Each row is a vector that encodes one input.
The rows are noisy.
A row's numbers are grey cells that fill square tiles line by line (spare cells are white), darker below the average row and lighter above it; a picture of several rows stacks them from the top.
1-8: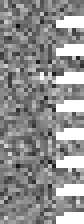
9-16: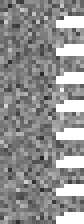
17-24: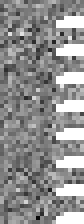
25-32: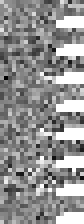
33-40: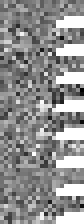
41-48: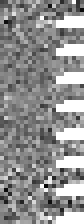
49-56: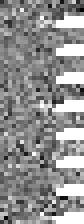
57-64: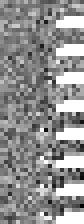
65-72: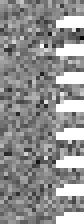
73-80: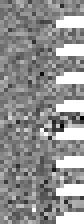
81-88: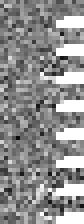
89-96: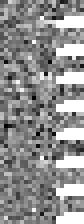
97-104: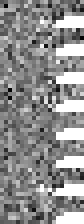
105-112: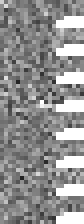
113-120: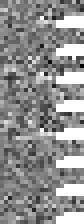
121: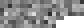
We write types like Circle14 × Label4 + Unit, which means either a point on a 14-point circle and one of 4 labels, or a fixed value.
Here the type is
Line6 × (Tree8 + Unit) + Line7.
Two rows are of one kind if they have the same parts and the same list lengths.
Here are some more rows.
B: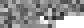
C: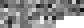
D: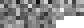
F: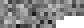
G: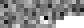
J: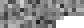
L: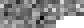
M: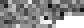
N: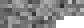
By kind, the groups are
B, C, G, M
D, F, L
J, N

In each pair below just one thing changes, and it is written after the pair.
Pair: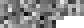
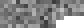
the node of the tree
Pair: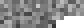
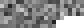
the place on the 6-point line
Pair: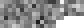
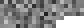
the place on the 6-point line
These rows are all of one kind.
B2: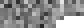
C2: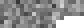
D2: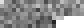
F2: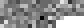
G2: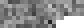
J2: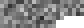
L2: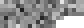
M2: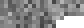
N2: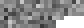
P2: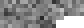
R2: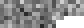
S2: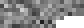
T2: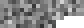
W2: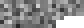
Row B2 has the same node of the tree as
M2, N2, T2 and W2.
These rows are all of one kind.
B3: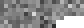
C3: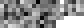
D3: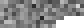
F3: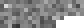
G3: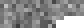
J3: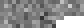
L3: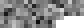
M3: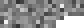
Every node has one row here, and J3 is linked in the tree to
F3 and G3.
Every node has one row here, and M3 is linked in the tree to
C3.
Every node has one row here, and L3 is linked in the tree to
B3.
